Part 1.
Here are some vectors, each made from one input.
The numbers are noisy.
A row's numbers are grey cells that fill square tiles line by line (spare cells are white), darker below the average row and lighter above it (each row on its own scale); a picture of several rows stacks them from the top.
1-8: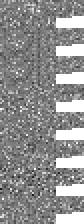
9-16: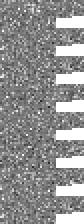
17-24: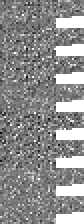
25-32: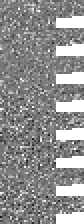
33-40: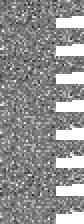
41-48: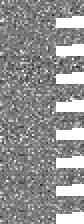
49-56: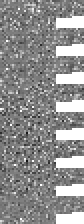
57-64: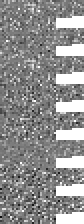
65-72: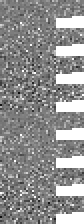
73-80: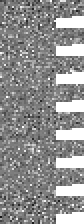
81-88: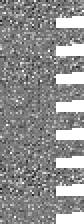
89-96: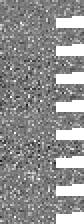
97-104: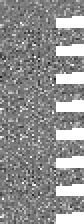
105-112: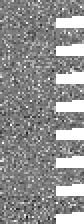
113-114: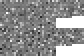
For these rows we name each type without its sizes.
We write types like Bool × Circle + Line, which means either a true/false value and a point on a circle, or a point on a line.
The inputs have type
Bool × Bool × Bool + Circle + Unit.
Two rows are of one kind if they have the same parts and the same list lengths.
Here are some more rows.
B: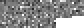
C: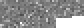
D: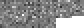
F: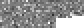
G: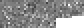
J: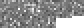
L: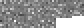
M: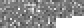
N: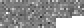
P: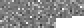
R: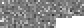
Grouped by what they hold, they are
B, D
C, F, J, L, M, N, P, R
G

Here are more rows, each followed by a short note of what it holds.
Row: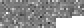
three true/false values
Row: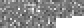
three true/false values
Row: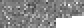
a fixed value
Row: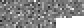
a point on a circle
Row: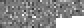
a point on a circle
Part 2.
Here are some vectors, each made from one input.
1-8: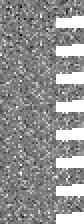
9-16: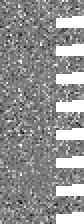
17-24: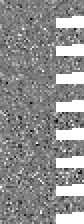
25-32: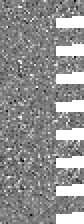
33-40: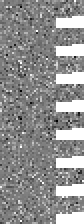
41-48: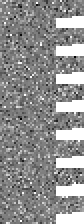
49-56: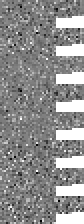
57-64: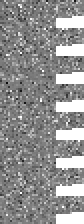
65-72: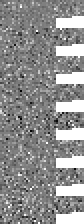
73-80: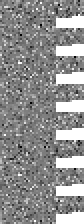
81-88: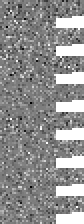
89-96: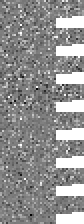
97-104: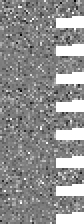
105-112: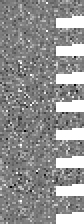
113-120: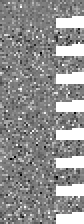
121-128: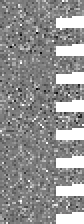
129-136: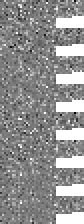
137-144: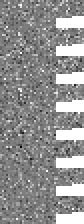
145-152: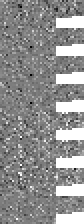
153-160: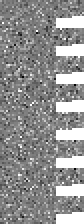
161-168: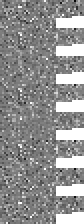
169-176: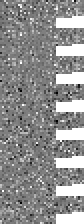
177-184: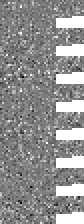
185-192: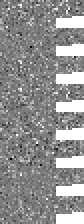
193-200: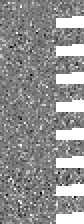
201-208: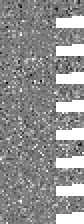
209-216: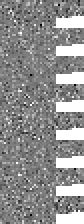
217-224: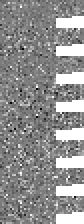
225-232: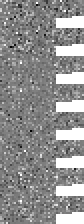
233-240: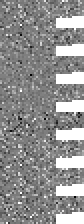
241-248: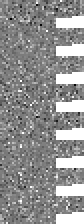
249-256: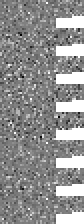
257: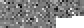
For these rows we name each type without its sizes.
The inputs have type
Label × Tree.
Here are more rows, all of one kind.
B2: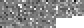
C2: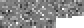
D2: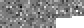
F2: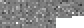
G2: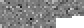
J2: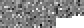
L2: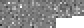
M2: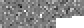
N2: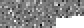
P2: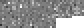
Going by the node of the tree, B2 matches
L2 and P2.
